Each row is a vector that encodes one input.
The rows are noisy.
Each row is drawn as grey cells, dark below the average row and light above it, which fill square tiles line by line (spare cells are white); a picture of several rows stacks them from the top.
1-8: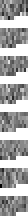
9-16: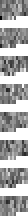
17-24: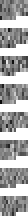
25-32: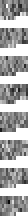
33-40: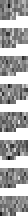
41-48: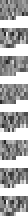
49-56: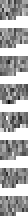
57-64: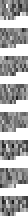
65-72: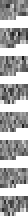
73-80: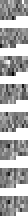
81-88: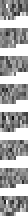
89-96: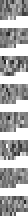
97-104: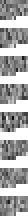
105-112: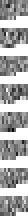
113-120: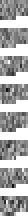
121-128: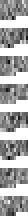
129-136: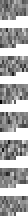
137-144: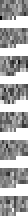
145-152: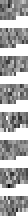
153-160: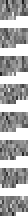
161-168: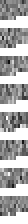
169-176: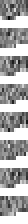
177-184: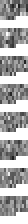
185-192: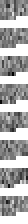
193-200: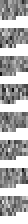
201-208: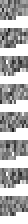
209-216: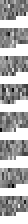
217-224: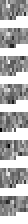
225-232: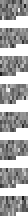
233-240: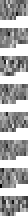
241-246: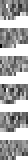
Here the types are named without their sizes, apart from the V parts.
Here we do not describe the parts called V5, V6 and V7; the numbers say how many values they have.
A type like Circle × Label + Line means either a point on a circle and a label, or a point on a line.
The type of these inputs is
(Bool × V5 + Line × V6) × Label + V7.
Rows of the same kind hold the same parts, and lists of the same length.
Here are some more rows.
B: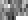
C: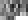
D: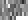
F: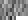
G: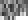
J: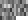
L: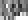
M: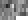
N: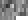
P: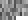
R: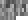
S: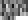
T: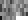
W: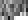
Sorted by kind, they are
B, D, F, J, P
C, G, L, S, W
M, N, R, T

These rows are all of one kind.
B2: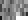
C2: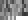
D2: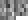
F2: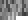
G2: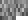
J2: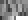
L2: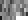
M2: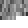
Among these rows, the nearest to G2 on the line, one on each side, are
F2 and J2.
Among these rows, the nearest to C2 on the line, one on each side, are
F2 and M2.
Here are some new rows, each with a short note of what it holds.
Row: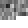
a label, a point on a line and a value of V6
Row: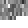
a label, a true/false value and a value of V5
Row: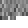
a label, a point on a line and a value of V6
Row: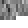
a label, a point on a line and a value of V6
